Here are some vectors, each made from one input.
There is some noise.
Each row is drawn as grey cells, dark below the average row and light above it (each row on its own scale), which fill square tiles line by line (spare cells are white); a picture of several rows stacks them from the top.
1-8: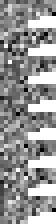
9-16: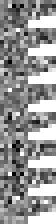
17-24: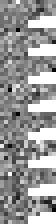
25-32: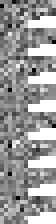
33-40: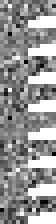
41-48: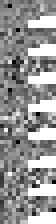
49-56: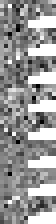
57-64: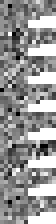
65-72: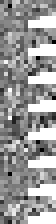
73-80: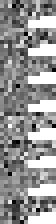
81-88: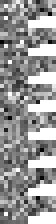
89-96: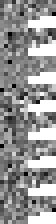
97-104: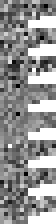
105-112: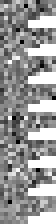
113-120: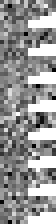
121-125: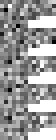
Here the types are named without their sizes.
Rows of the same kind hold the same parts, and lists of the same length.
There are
2 kinds of row.
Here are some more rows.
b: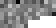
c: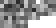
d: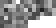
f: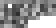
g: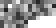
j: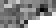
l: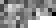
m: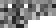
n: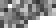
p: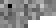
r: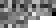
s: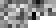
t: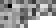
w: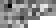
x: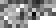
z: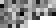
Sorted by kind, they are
b, l, r, s, t, w, x, z
c, d, f, g, j, m, n, p

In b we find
a point on a circle and a true/false value.
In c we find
a point on a line and a true/false value.
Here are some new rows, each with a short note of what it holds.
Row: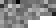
a point on a circle and a true/false value
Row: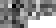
a point on a line and a true/false value
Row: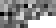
a point on a line and a true/false value
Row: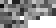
a point on a circle and a true/false value
